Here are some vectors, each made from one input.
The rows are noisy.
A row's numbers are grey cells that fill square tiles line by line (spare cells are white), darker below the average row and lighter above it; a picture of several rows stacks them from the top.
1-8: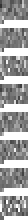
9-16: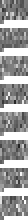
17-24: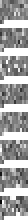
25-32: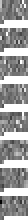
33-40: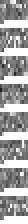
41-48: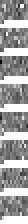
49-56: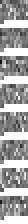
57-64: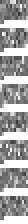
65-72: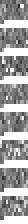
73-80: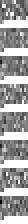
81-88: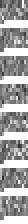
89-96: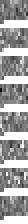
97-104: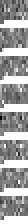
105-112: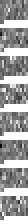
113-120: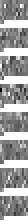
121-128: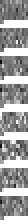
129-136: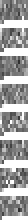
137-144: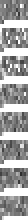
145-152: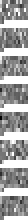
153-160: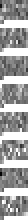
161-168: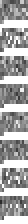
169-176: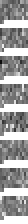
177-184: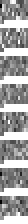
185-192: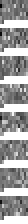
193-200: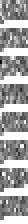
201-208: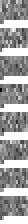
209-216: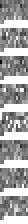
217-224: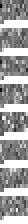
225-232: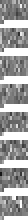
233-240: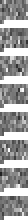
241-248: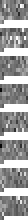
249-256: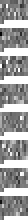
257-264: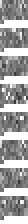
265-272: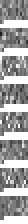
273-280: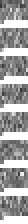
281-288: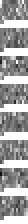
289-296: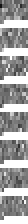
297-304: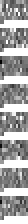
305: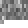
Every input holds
a list of up to three points on a 6-point line.
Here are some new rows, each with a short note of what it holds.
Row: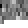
a list of one item
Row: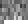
a list of one item
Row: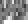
a list of two items
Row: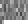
a list of three items
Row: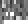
the empty list
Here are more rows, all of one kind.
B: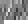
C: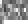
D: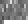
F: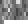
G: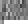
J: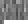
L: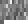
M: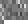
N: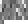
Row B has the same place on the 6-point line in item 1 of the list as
F and L.
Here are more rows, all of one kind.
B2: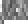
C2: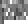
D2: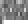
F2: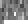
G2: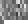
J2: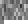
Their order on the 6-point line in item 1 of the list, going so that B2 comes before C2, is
B2, G2, C2, J2, D2, F2.
